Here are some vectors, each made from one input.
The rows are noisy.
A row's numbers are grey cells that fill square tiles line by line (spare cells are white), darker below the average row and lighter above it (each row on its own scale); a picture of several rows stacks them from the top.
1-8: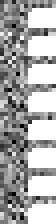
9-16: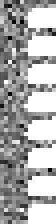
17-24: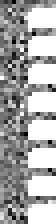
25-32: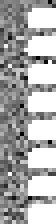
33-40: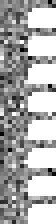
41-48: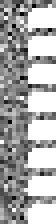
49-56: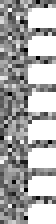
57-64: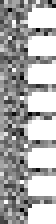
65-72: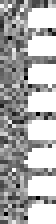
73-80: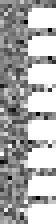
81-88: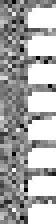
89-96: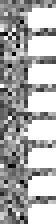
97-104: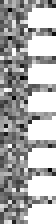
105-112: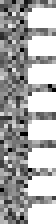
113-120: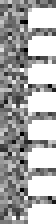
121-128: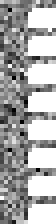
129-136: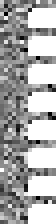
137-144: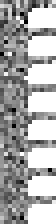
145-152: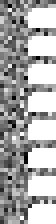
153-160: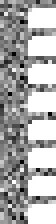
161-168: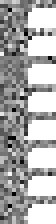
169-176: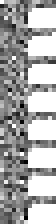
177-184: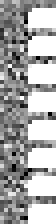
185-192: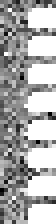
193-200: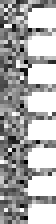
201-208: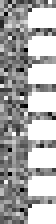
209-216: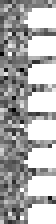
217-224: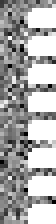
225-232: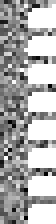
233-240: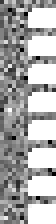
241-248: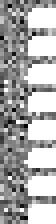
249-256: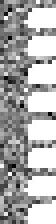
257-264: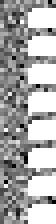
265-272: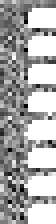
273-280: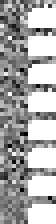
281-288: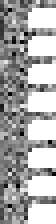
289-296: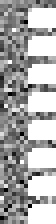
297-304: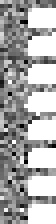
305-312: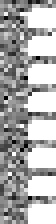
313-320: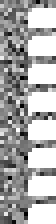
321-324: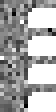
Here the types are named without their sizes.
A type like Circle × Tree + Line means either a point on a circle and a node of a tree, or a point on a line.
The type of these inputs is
List(Line) × (Tree + Unit).
